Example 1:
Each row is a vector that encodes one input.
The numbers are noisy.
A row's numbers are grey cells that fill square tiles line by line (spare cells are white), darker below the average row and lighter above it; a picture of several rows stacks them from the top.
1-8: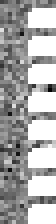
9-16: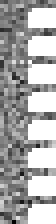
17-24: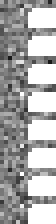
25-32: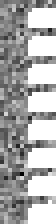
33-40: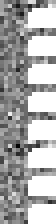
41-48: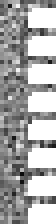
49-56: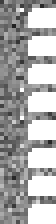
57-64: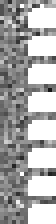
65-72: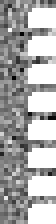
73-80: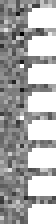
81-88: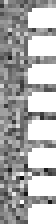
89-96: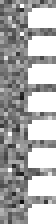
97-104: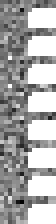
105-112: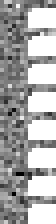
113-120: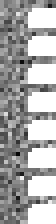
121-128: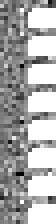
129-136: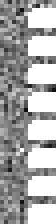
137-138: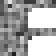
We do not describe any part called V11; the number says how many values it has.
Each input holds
a value of V11, together with either a point on a 5-point line and a point on a 6-point line, or three true/false values.
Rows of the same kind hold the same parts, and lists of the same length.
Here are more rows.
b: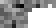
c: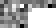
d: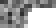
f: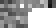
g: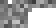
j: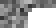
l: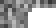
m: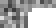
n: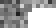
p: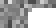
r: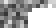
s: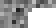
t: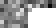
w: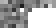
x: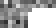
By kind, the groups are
b, g, l, m, p, r, t, w, x
c, d, f, j, n, s

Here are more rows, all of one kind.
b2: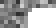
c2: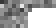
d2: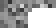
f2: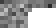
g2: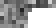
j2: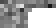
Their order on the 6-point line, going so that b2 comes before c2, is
b2, c2, j2, d2, g2, f2.
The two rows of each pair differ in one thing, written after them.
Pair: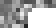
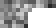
one of the three true/false values
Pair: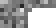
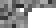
one of the three true/false values
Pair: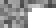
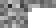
one of the three true/false values
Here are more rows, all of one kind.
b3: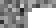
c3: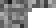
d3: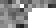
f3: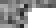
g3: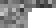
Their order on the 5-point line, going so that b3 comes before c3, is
b3, d3, f3, c3, g3.
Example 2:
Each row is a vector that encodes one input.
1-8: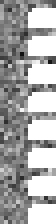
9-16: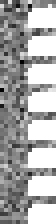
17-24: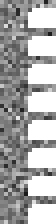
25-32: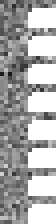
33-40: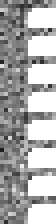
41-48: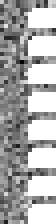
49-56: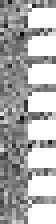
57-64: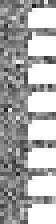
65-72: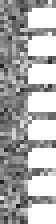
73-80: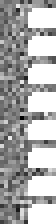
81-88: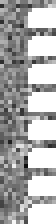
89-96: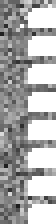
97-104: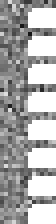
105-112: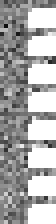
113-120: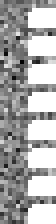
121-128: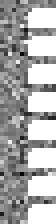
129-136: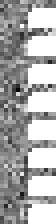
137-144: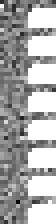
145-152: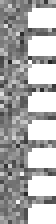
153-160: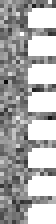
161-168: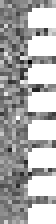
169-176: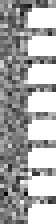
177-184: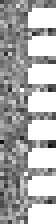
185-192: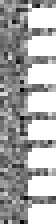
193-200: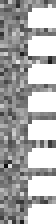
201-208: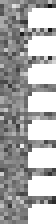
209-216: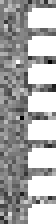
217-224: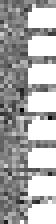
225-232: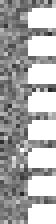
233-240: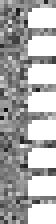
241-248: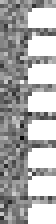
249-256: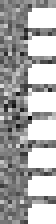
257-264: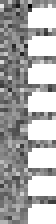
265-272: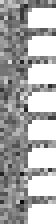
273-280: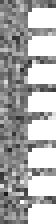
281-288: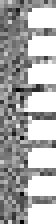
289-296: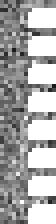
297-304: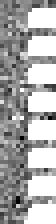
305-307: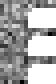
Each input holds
a point on a 15-point circle, together with either a point on a 5-point line and a point on a 6-point line, or four true/false values.
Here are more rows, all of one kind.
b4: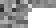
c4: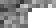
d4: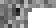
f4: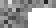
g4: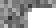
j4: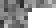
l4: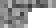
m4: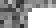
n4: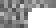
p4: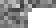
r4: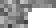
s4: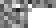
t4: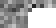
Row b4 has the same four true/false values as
n4 and s4.
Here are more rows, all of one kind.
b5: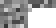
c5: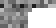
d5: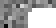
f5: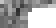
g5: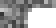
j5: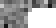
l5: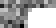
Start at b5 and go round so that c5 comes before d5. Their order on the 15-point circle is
b5, c5, l5, d5, g5, j5, f5.
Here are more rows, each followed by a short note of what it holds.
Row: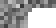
a point on a 15-point circle and four true/false values
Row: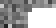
a point on a 15-point circle, a point on a 5-point line and a point on a 6-point line
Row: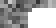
a point on a 15-point circle and four true/false values
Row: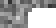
a point on a 15-point circle and four true/false values
